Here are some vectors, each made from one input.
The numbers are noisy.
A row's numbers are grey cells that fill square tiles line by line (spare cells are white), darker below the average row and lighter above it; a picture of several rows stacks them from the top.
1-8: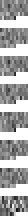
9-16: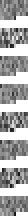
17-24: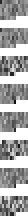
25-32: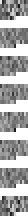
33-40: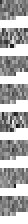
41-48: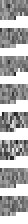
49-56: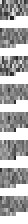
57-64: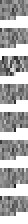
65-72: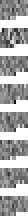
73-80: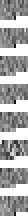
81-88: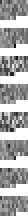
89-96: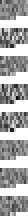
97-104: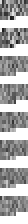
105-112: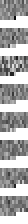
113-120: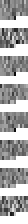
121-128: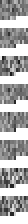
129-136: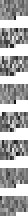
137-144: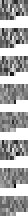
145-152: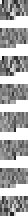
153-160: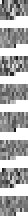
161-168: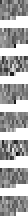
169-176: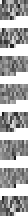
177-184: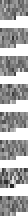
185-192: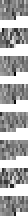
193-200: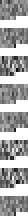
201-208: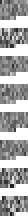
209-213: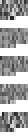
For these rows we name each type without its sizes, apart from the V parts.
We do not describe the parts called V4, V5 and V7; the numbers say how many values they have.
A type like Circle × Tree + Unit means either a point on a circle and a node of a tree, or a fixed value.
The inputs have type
Bool × (Tree × V7 + V4 × V5) + Circle.
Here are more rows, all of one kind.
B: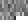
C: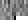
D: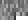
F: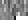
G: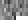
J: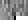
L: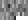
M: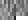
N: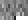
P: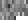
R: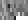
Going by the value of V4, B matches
D, J, M and N.
